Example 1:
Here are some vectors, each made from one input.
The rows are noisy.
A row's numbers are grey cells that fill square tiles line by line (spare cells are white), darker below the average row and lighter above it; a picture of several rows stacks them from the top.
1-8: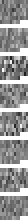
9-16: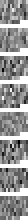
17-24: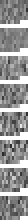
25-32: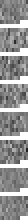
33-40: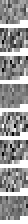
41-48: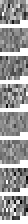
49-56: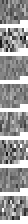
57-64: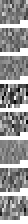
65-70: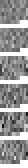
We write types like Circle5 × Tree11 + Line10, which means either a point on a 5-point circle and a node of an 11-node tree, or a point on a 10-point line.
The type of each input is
Line5 × Line5 + Line7.
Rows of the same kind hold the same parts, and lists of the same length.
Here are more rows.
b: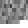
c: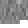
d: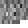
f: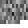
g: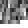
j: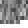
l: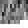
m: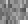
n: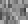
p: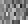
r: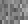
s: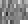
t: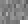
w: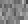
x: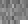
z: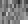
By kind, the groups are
b, c, d, f, l, m, n, p, t, w, x, z
g, j, r, s

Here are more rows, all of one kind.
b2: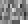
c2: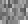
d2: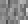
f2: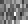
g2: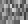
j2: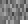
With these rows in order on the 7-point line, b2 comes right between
f2 and g2.
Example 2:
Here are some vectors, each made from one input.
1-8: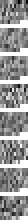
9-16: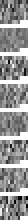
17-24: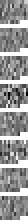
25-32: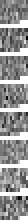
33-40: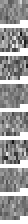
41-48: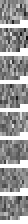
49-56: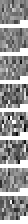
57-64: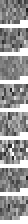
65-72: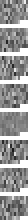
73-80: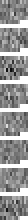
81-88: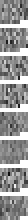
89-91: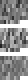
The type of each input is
Line8 + Line10.
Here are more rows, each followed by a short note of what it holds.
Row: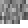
a point on a 10-point line
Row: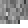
a point on an 8-point line
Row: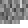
a point on an 8-point line
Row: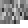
a point on an 8-point line
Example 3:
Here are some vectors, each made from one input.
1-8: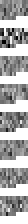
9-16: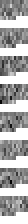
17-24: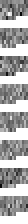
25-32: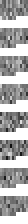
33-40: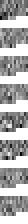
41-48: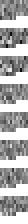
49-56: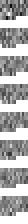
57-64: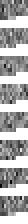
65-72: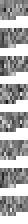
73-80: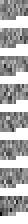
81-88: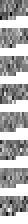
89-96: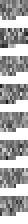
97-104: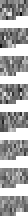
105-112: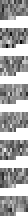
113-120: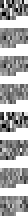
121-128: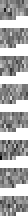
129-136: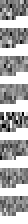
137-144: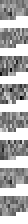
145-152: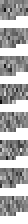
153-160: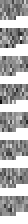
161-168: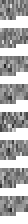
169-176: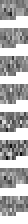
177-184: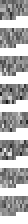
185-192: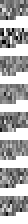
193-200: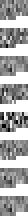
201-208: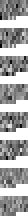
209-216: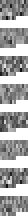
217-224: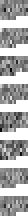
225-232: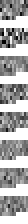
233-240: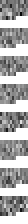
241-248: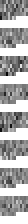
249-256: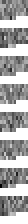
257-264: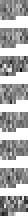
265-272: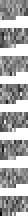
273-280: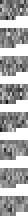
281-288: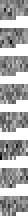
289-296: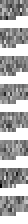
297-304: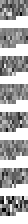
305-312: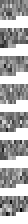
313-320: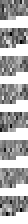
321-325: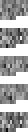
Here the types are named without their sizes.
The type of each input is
Bool × Line × Line + Unit.
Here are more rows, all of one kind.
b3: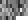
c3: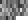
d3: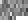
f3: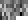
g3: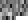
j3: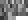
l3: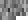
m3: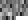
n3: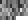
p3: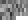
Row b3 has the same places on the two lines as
c3, g3, m3 and n3.
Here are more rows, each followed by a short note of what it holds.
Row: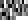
a fixed value
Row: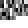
a fixed value
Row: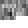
a point on each of two lines and a true/false value
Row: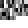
a fixed value
